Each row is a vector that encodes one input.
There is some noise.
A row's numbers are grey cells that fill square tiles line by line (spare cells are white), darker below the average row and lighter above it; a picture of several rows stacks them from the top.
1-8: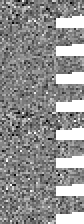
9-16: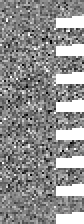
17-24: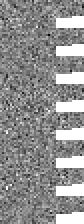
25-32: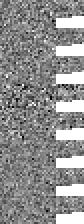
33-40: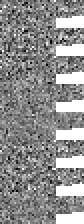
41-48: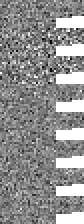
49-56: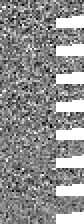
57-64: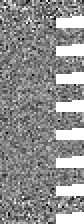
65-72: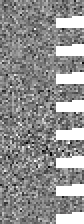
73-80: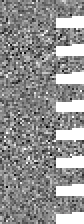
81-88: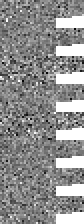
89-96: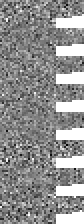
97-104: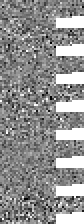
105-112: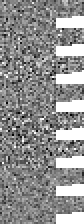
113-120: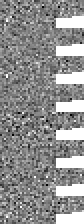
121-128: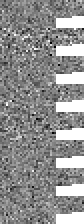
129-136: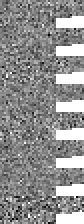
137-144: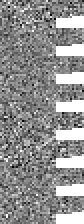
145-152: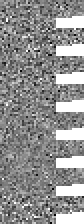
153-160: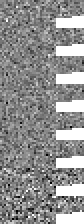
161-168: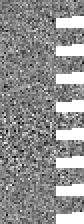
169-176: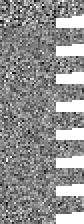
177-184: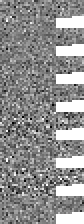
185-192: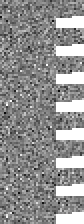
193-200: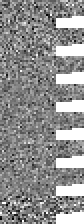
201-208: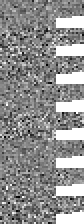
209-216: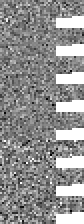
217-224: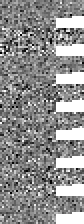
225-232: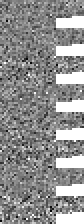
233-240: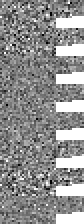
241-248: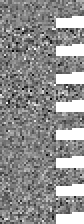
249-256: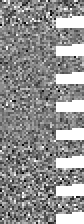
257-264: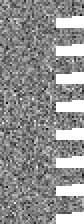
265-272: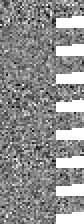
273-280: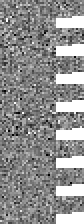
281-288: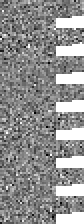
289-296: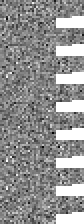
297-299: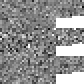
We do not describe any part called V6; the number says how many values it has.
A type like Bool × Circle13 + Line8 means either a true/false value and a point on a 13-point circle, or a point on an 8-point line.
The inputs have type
Label5 × Tree8 + List2(Line8) × V6.
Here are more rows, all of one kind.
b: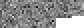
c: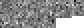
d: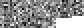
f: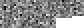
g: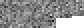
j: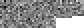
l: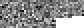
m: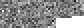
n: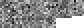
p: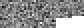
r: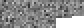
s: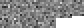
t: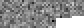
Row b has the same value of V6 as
f, n, r and t.
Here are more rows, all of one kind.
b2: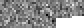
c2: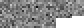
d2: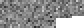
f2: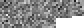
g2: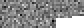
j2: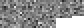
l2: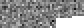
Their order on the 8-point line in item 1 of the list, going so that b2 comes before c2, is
l2, g2, j2, b2, d2, f2, c2.
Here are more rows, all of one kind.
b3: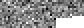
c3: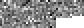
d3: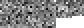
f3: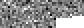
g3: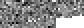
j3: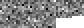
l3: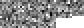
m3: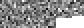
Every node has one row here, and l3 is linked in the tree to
m3.
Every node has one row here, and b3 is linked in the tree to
f3.
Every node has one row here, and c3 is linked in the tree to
g3.
